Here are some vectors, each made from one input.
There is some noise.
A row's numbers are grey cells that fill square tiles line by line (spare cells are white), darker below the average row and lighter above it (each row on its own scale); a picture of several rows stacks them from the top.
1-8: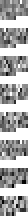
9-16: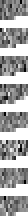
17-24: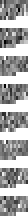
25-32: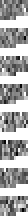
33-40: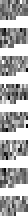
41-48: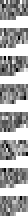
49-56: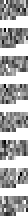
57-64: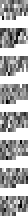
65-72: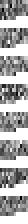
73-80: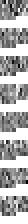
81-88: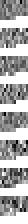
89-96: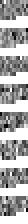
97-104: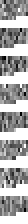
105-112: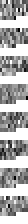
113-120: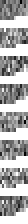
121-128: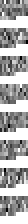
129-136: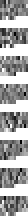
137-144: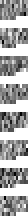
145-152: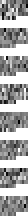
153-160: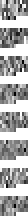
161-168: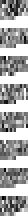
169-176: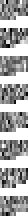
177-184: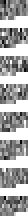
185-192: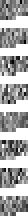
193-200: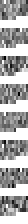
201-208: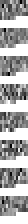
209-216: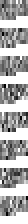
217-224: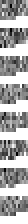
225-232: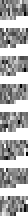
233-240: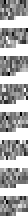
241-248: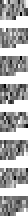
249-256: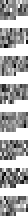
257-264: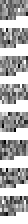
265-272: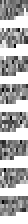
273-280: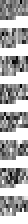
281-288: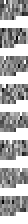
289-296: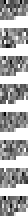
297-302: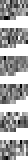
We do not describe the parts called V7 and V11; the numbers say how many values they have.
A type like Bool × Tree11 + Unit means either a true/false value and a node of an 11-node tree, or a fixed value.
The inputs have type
(Circle10 + V7) × (Line9 + V11).
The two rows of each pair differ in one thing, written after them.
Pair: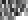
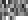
the place on the 9-point line
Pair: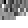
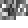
the place on the 9-point line
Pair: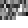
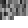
the place on the 9-point line
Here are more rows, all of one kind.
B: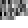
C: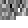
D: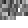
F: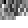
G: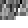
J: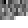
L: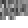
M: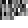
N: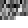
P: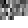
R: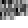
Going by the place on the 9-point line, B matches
J, M and R.
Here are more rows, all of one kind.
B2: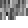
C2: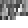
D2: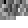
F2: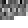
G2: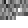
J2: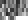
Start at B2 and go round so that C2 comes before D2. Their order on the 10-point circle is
B2, C2, F2, G2, D2, J2.
